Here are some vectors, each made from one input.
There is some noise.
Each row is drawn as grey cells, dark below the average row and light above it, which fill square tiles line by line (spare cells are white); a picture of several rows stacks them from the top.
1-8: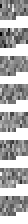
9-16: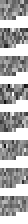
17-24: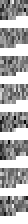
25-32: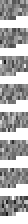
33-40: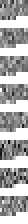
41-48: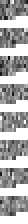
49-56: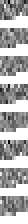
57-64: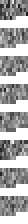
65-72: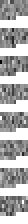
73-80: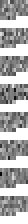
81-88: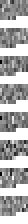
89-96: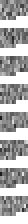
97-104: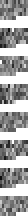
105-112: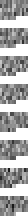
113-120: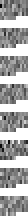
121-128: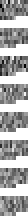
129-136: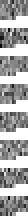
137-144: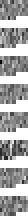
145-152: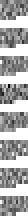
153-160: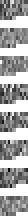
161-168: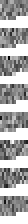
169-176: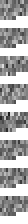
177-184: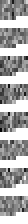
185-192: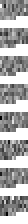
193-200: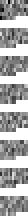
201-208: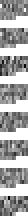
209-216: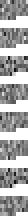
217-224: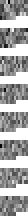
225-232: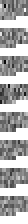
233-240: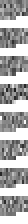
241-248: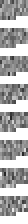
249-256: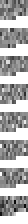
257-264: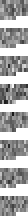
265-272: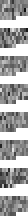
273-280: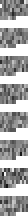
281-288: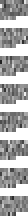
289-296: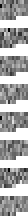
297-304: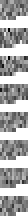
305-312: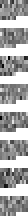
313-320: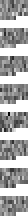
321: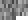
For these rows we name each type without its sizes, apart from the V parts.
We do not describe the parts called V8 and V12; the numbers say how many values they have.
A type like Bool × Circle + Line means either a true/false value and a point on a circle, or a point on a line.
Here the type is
Line × List(Circle) + V8 × V12.
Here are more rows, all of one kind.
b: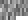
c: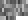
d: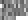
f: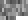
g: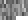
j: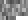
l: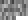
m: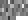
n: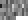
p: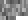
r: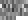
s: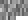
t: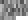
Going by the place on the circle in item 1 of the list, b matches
m and s.
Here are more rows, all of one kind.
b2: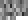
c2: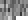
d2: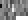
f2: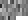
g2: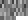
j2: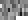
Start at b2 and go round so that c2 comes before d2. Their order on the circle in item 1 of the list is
b2, j2, c2, g2, f2, d2.
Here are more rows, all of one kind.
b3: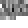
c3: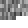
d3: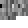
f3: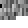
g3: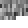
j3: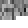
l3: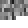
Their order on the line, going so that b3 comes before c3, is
b3, g3, f3, d3, c3, l3, j3.
